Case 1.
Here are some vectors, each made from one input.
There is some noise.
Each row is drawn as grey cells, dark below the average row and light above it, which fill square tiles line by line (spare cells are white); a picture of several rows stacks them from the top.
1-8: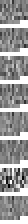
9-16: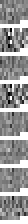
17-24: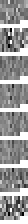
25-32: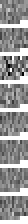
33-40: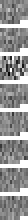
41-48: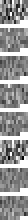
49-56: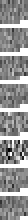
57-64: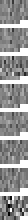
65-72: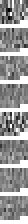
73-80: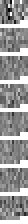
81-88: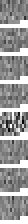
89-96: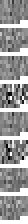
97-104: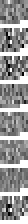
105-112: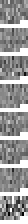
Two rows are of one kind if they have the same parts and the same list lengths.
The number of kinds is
2.
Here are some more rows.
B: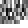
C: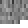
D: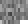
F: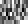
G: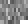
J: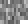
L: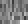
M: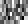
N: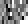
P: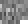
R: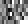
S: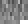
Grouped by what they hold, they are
B, F, M, N, R
C, D, G, J, L, P, S

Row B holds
a point on each of two 3-point lines.
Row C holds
a point on a 10-point line.
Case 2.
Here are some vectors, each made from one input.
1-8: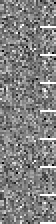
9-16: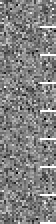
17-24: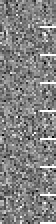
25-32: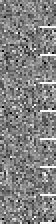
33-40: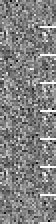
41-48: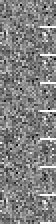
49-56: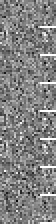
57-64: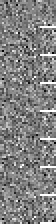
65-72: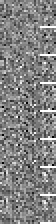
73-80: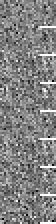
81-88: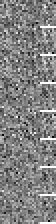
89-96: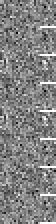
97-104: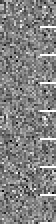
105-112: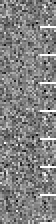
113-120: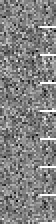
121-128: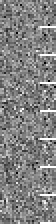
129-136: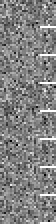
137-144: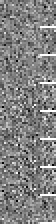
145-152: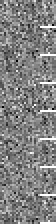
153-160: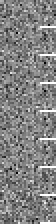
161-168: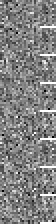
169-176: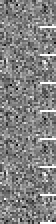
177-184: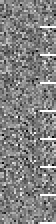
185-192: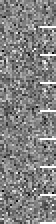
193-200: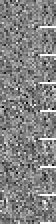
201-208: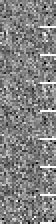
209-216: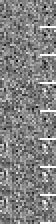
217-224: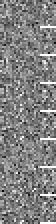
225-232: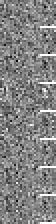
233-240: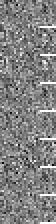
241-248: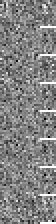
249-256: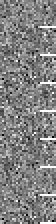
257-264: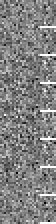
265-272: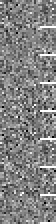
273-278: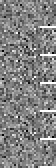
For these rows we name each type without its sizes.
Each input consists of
either a point on a line, or three true/false values.
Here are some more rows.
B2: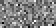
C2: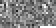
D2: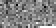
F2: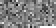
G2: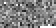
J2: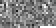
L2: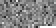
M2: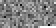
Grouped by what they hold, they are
B2, C2, G2, J2
D2, F2, L2, M2

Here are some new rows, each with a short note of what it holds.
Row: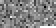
a point on a line
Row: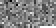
a point on a line
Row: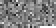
a point on a line
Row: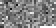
a point on a line
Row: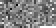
a point on a line
